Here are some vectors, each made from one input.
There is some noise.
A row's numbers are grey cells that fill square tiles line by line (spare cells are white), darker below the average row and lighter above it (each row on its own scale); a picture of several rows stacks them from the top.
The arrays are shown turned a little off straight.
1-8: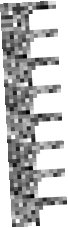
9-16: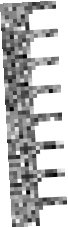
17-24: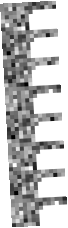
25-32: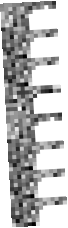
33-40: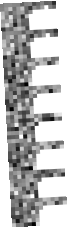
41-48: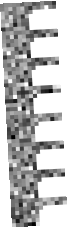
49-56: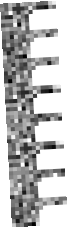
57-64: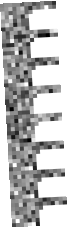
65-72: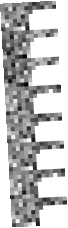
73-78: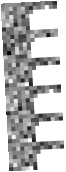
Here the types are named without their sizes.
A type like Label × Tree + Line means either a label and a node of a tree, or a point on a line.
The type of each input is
Line.
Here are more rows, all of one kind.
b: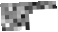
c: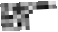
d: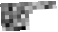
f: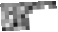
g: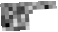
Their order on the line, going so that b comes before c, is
f, b, c, g, d.
